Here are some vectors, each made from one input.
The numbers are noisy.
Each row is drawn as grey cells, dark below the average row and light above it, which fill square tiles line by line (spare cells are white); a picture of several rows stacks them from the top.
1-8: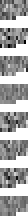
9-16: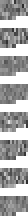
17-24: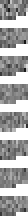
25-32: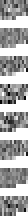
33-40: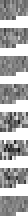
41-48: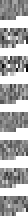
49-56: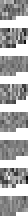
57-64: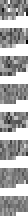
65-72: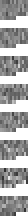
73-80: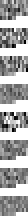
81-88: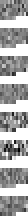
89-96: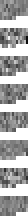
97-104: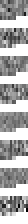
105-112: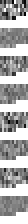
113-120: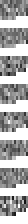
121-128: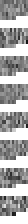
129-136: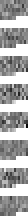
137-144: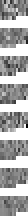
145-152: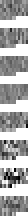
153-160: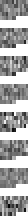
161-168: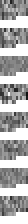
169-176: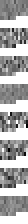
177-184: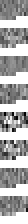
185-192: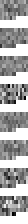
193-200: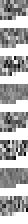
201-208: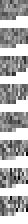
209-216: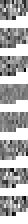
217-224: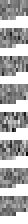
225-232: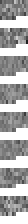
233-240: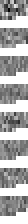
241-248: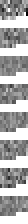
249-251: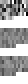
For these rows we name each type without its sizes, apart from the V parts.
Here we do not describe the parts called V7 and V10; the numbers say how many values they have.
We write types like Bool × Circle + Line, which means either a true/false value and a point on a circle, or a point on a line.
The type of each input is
List(Line) + V7 × V10.
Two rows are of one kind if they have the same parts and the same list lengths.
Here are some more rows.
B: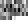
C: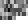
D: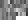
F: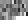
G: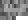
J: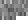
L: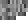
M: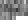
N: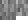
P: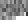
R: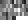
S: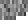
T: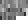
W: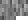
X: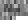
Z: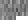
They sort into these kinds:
B, C, L
D, R
F, J, P, Z
G, N, T, W
M, S, X

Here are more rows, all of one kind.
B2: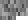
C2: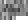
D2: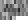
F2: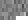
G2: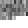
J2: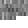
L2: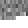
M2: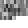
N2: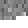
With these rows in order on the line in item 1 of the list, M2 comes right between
D2 and G2.
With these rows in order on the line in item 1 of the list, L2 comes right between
B2 and D2.
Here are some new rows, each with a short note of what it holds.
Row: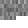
a list of two items
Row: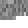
a list of three items
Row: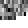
the empty list
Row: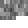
the empty list
